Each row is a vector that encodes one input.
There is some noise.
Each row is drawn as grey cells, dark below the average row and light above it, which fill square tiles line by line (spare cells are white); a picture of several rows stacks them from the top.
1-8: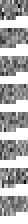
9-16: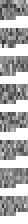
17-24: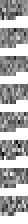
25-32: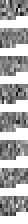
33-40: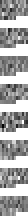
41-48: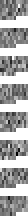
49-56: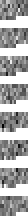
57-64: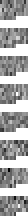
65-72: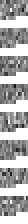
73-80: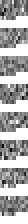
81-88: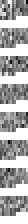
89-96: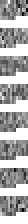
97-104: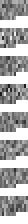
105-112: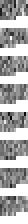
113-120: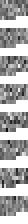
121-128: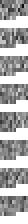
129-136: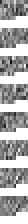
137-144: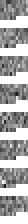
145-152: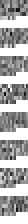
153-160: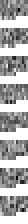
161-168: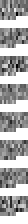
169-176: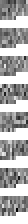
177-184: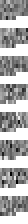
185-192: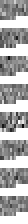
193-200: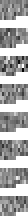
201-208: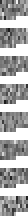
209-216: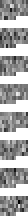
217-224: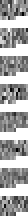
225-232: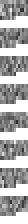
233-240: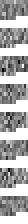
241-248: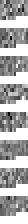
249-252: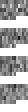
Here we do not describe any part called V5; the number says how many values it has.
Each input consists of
three true/false values, together with either a point on a 9-point circle, or a list of up to two values of V5.
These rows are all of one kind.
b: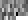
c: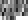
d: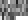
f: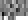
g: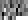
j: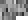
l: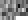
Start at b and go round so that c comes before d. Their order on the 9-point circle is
b, j, f, c, d, l, g.
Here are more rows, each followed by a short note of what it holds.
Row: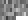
three true/false values, together with a list of two items
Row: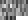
three true/false values, together with a list of two items
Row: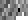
three true/false values, together with a list of two items
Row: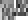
a point on a 9-point circle and three true/false values
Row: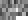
three true/false values, together with a list of one item
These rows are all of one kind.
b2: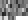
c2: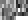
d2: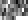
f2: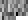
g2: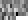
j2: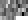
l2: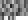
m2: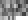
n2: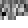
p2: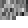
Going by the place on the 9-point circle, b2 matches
d2 and j2.
